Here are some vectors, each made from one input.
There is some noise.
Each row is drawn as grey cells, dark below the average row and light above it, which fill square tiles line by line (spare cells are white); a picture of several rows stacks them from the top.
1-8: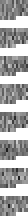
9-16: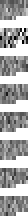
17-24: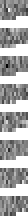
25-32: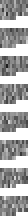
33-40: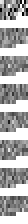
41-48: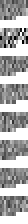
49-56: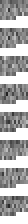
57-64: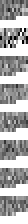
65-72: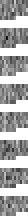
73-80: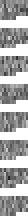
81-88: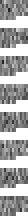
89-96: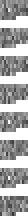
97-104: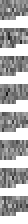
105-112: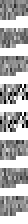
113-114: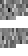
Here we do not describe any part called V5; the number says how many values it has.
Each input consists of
a list of up to two items, each a true/false value and a value of V5.
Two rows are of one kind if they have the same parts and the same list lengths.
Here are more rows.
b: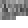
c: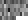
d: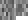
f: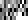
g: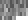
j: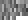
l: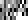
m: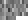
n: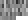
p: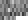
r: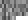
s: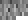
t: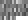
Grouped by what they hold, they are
b, j, p, r, t
c, d, g, m, n, s
f, l

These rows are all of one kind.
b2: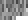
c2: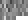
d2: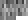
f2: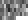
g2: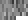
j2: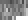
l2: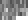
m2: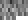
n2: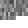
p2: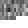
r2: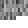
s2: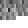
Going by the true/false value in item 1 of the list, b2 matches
g2, p2 and r2.
